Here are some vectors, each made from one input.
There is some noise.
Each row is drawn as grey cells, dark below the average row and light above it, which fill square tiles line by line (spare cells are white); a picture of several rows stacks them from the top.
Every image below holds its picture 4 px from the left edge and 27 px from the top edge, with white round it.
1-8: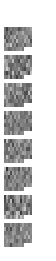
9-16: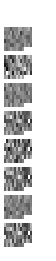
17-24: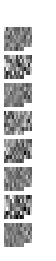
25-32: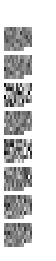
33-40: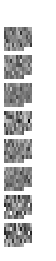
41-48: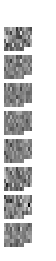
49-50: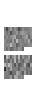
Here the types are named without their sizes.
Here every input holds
a label and a true/false value.
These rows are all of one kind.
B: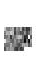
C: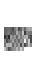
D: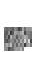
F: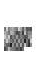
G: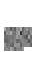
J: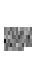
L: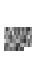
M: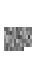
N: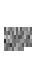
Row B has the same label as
L and M.
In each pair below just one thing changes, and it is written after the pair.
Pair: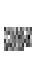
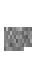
the label
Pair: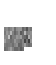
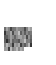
the label
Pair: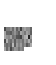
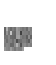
the true/false value
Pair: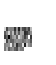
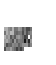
the true/false value
